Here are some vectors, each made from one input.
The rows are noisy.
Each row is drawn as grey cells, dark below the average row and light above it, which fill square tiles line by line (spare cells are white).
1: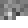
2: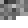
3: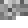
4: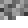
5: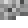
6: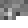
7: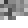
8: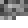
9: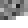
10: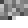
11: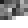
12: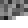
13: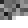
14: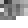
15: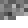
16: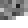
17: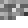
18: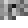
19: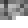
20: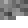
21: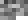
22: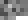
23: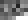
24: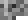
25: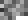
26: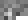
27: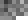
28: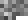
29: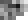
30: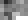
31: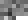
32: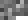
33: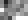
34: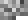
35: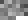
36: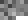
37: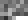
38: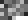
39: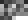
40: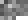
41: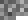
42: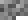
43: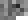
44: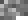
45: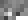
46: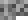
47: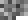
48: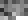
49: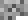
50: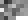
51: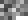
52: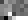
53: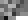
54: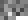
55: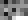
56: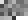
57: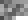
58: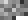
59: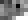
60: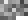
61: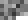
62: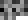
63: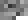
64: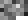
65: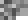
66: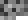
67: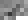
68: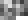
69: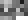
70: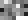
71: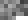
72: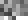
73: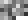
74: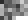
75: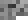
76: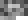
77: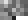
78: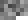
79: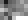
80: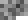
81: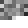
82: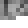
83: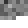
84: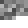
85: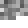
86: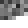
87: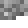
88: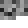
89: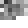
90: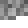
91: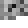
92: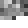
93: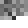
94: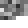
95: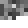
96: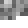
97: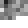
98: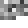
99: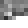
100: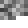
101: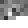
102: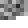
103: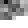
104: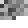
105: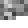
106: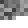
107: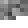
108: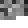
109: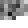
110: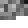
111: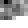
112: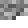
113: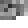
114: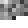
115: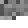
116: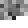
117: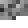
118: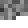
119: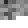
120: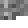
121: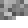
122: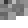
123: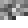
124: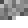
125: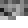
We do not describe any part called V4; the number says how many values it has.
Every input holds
a point on a 6-point line and a true/false value, together with either a point on a 5-point line, or a value of V4.
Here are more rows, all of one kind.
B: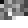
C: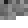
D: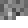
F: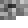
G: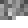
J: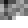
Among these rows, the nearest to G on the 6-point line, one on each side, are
B and D.
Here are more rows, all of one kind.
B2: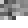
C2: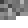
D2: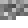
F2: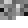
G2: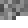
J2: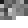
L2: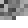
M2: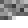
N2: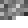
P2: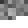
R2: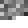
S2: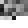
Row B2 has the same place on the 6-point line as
G2, L2, P2 and S2.
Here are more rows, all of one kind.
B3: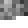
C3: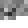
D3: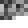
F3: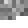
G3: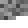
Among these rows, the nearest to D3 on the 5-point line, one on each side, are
C3 and G3.
